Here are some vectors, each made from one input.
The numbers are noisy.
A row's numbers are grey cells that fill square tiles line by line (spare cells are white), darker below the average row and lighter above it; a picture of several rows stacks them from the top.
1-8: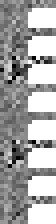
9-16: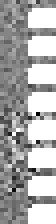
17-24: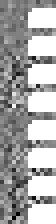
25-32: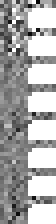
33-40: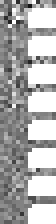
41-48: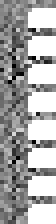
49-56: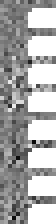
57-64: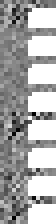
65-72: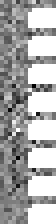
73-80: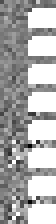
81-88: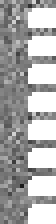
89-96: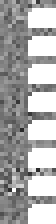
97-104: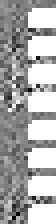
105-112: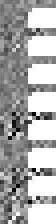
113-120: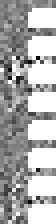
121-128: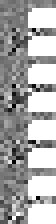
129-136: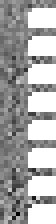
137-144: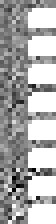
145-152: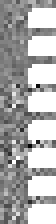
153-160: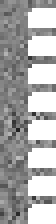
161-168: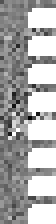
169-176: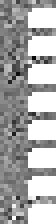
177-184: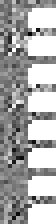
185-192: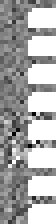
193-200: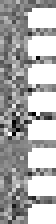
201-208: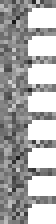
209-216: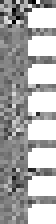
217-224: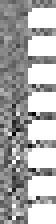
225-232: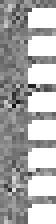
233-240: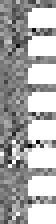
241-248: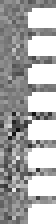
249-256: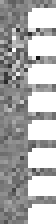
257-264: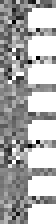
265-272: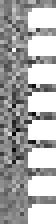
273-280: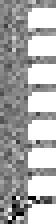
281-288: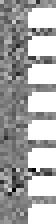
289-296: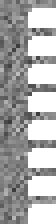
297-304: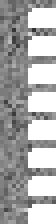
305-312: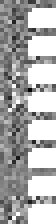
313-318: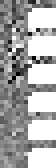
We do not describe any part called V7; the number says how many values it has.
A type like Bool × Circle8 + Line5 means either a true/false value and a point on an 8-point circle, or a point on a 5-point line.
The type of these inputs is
Bool × (Circle11 + V7) × Label4.
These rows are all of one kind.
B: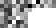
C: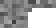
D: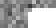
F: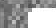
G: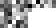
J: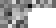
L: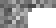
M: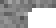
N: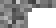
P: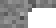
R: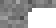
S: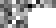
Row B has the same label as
F, G and J.
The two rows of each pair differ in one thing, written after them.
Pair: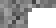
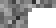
the true/false value
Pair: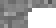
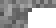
the value of V7
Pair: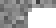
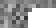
the true/false value
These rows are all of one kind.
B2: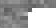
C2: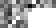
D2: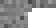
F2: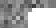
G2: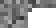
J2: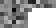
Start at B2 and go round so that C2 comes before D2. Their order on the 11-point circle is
B2, J2, C2, D2, G2, F2.
